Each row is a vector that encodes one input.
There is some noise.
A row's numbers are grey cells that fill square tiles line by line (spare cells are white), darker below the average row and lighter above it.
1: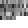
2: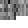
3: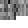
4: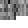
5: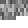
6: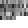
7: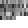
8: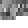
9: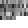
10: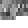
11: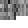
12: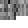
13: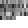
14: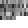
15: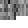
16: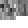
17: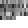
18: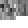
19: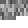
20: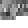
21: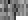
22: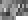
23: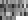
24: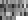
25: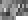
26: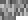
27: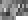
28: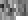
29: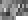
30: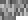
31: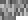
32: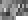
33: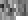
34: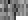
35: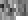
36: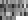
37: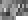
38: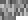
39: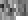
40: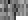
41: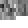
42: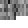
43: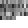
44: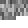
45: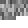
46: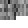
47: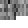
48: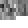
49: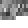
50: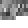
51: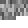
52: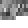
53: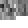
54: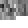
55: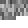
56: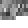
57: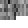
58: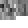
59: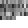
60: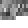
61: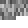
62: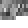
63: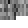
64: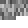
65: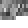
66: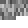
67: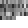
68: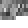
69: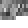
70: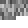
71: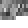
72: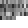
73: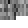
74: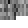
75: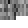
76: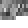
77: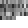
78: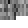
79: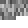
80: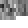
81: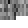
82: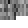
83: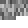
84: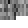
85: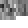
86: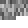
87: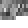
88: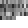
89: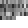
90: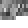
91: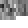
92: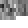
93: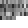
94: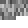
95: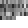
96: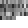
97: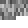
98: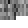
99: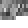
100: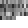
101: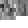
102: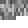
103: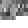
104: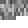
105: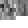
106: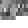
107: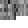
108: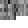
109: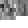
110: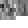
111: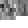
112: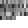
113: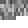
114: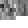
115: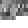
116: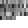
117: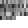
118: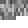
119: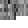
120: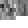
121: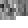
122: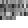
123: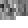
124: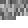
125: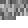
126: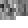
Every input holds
a point on a 5-point circle.
